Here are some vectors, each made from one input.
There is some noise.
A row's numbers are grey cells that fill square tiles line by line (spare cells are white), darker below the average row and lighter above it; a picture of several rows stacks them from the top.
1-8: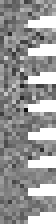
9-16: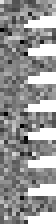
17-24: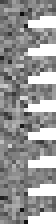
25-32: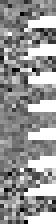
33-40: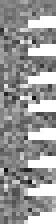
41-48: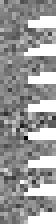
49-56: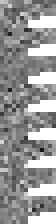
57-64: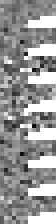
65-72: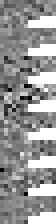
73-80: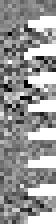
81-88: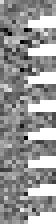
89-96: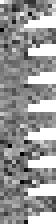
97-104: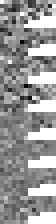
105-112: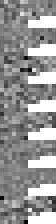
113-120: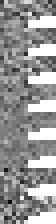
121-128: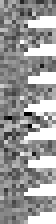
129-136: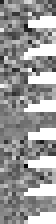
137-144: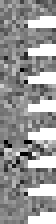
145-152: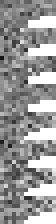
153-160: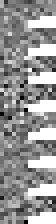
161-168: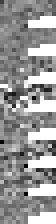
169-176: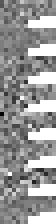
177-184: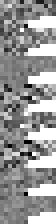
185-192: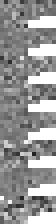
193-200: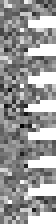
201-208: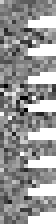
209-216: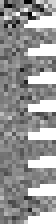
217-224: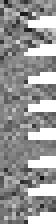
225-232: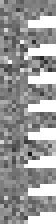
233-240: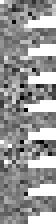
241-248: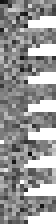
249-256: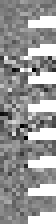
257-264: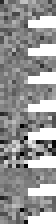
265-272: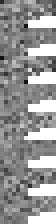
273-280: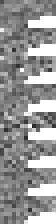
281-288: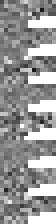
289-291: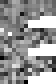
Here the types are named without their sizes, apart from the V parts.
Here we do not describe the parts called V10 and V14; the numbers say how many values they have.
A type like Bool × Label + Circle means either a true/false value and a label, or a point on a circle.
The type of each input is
Bool × (Circle + V10) + V14.
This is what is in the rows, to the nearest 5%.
About 75% of them hold a true/false value, together with either a point on a circle, or a value of V10. The rest hold a value of V14.
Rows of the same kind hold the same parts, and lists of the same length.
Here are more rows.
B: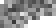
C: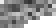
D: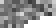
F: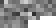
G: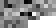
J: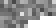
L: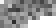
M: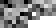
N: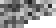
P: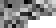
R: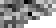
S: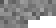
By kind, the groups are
B, C, F, L, N, S
D, J, M, P
G, R

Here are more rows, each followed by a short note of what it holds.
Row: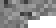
a true/false value and a value of V10
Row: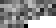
a value of V14
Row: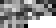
a point on a circle and a true/false value
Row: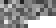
a value of V14
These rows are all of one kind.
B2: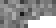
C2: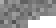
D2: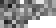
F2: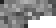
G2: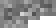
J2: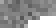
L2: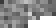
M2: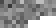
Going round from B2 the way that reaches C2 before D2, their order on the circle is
B2, L2, C2, F2, J2, D2, G2, M2.
